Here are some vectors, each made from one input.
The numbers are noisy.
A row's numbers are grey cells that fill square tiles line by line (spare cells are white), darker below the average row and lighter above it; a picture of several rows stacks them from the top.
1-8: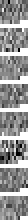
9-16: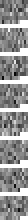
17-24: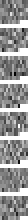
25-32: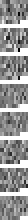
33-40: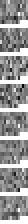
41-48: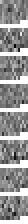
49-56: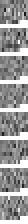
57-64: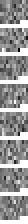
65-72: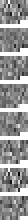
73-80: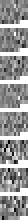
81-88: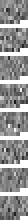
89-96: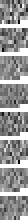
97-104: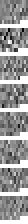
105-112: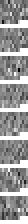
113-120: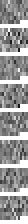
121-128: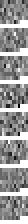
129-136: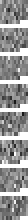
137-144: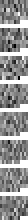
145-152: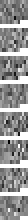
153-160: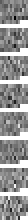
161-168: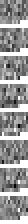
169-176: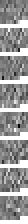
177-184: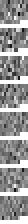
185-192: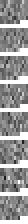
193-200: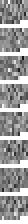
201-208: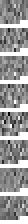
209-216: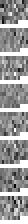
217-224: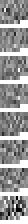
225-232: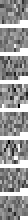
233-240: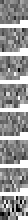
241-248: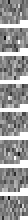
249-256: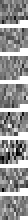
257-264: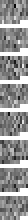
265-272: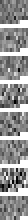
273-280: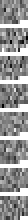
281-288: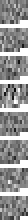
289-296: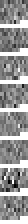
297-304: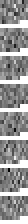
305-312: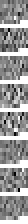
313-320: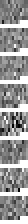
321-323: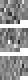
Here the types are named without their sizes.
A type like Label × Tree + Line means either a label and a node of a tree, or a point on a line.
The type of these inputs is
Circle + Unit.
